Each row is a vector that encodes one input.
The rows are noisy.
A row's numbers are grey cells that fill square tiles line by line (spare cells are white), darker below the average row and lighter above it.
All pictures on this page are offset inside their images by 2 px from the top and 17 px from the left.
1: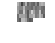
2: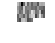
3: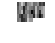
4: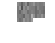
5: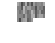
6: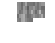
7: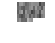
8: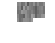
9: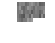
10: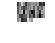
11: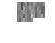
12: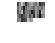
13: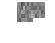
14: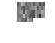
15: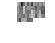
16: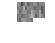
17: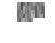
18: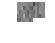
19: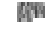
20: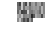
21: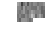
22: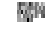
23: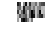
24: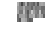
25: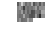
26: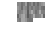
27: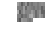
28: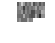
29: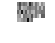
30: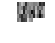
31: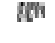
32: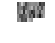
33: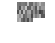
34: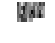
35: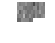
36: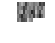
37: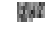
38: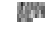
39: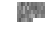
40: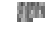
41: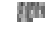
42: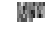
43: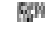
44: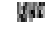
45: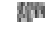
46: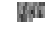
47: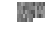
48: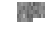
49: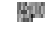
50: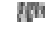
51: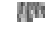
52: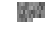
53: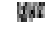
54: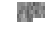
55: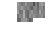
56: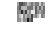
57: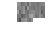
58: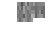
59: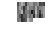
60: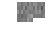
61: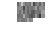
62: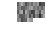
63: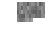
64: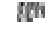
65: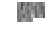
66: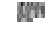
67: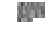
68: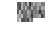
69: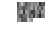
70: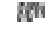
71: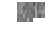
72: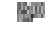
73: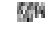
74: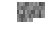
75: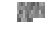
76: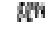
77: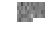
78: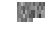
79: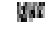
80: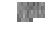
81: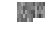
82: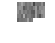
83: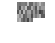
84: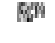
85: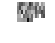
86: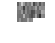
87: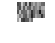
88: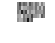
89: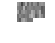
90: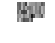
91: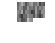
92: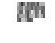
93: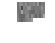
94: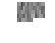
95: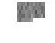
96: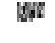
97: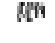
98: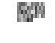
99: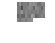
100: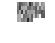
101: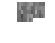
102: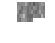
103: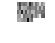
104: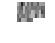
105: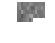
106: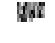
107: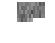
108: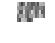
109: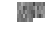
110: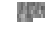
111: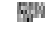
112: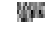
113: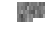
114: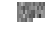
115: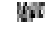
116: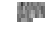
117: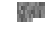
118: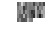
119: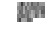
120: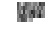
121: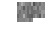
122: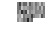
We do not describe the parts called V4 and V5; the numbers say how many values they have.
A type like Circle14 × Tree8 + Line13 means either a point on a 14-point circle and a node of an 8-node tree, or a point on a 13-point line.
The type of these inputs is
Bool × Bool × Bool × (Unit + V4 × V5) + Line6.
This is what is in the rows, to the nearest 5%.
About 20% of them hold a point on a 6-point line. The rest hold three true/false values, together with either a fixed value, or a value of V4 and a value of V5.
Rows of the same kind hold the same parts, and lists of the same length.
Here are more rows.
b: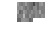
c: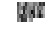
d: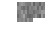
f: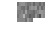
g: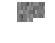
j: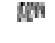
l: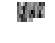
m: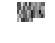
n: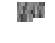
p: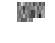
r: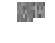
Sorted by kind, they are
b, d, f, p, r
c, g, j, l, n
m

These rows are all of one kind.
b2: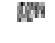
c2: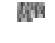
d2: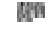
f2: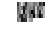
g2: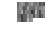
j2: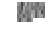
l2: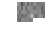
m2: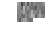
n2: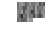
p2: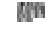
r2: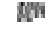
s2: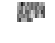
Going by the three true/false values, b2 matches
f2, n2 and r2.
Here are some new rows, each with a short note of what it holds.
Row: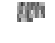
three true/false values
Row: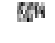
a point on a 6-point line
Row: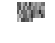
a point on a 6-point line
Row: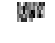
three true/false values
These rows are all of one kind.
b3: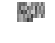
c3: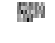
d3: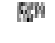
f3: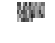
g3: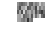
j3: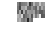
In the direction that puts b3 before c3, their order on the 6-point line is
b3, d3, c3, f3, j3, g3.
